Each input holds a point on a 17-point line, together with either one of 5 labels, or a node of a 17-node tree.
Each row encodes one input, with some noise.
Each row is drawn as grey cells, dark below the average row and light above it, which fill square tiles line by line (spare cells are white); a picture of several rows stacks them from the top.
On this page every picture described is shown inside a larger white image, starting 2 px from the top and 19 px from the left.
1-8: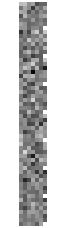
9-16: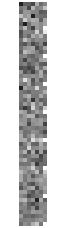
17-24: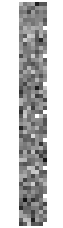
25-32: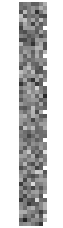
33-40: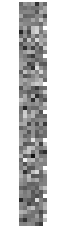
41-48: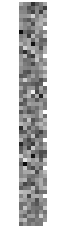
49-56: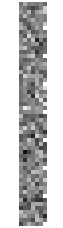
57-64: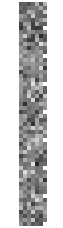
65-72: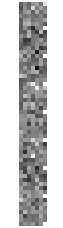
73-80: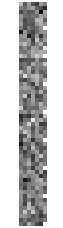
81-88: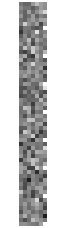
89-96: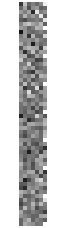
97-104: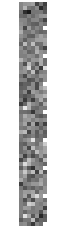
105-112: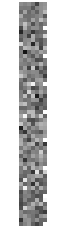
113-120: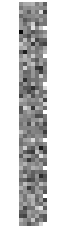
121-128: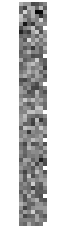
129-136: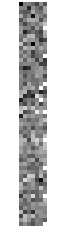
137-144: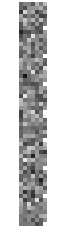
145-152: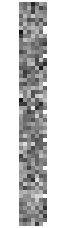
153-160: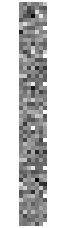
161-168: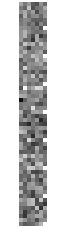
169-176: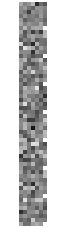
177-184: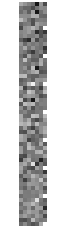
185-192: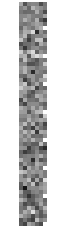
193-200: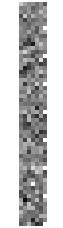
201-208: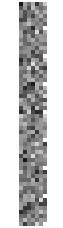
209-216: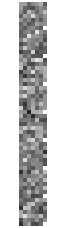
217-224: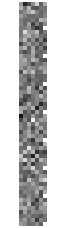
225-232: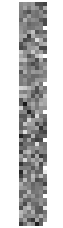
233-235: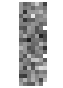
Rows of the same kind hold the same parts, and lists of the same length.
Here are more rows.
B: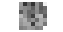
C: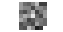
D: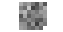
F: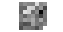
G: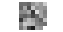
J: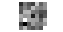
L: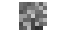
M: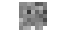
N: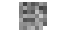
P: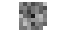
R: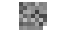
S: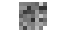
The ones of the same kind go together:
B, F, G, J, L, P, R
C, D, M, N, S

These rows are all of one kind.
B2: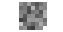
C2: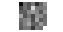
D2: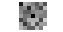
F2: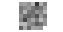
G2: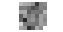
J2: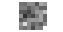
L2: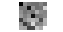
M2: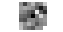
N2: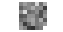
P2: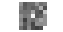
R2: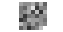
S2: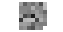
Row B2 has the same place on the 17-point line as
L2, R2 and S2.
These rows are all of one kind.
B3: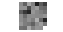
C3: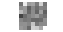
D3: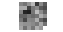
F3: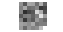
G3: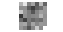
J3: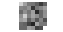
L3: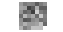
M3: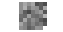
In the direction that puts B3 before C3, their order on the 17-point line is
L3, F3, D3, B3, M3, C3, G3, J3.
